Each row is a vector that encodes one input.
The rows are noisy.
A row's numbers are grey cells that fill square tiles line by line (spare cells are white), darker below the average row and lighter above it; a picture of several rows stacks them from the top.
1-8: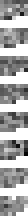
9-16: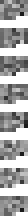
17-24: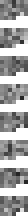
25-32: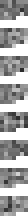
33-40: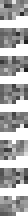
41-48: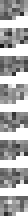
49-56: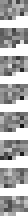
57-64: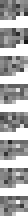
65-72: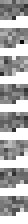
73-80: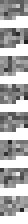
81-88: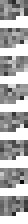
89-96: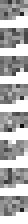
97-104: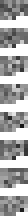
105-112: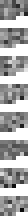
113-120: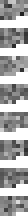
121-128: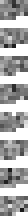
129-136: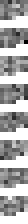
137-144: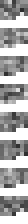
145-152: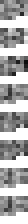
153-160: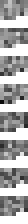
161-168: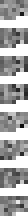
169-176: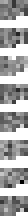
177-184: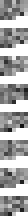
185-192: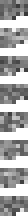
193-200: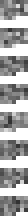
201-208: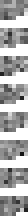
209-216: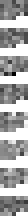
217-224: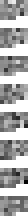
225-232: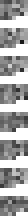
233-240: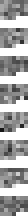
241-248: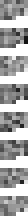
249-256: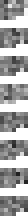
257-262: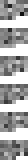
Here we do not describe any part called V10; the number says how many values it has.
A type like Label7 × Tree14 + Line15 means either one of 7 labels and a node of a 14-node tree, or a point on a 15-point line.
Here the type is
Line8 × V10 + List3(Line6).
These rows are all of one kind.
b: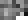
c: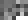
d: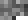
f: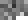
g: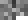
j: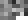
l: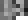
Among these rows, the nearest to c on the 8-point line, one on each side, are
j and l.
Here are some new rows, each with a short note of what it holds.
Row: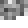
a list of two items
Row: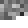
a list of three items
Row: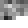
a list of two items
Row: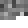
a point on an 8-point line and a value of V10
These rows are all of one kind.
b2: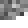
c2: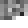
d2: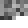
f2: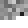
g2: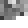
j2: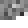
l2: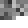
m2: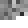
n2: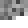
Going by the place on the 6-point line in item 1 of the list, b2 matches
j2 and n2.
